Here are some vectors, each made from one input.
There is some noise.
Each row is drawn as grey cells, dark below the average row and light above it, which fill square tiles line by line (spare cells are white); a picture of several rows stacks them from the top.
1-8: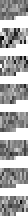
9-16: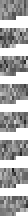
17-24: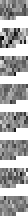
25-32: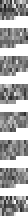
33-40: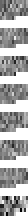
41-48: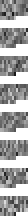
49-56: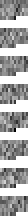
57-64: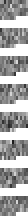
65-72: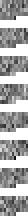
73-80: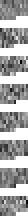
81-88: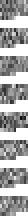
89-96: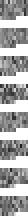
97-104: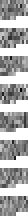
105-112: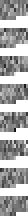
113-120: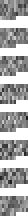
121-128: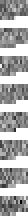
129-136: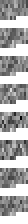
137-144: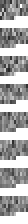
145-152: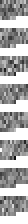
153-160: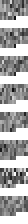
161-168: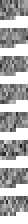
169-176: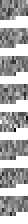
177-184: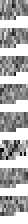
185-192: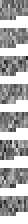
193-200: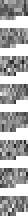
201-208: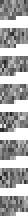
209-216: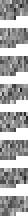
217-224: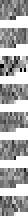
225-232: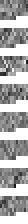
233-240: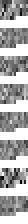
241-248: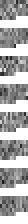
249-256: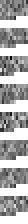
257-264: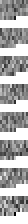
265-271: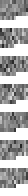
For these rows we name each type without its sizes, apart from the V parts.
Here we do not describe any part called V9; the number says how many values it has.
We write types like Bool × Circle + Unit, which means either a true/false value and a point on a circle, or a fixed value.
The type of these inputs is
List(Bool × V9).
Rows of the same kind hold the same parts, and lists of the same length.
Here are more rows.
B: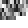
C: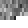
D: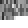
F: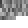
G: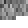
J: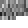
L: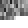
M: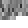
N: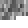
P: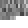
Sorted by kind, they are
B
C
D, F, L, M, N, P
G, J

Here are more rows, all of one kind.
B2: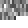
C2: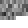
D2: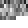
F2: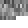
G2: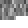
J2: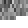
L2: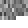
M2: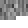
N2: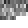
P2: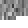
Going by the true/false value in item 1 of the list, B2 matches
C2 and L2.
